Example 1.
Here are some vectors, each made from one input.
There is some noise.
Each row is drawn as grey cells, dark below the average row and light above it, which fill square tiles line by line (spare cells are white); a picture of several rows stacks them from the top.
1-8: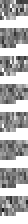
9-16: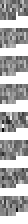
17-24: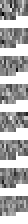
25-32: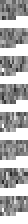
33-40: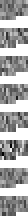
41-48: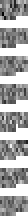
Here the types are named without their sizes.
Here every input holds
three true/false values.
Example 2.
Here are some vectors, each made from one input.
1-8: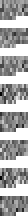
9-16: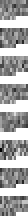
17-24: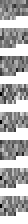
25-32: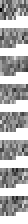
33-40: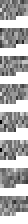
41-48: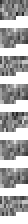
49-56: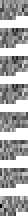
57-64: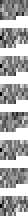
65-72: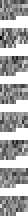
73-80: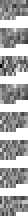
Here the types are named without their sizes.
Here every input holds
a point on a line.
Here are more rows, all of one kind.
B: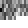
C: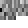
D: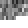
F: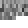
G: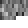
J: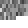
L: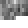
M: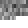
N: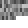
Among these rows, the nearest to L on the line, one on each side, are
F and M.
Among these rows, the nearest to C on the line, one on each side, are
B and F.
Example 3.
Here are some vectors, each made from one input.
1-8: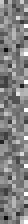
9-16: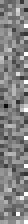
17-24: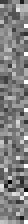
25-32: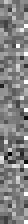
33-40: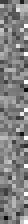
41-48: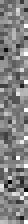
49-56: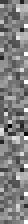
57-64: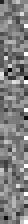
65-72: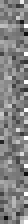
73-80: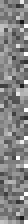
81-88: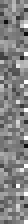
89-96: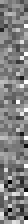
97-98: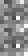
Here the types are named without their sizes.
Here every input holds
either a fixed value, or a node of a tree.
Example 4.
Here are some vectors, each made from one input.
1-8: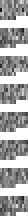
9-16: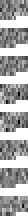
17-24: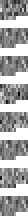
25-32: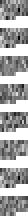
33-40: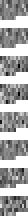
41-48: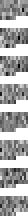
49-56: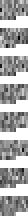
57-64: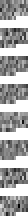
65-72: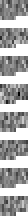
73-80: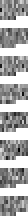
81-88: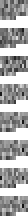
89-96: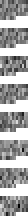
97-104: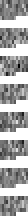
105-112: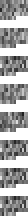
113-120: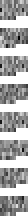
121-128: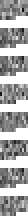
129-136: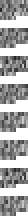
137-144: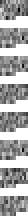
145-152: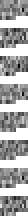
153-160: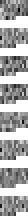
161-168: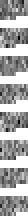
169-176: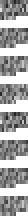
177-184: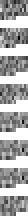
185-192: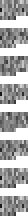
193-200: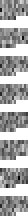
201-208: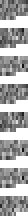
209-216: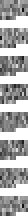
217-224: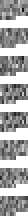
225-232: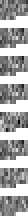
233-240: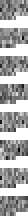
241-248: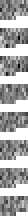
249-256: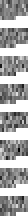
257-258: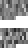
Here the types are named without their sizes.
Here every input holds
a point on a line.
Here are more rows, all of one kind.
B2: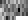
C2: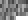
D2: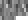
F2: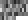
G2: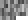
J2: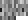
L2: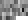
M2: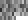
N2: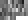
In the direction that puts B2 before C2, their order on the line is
B2, L2, J2, M2, D2, C2, G2, N2, F2.
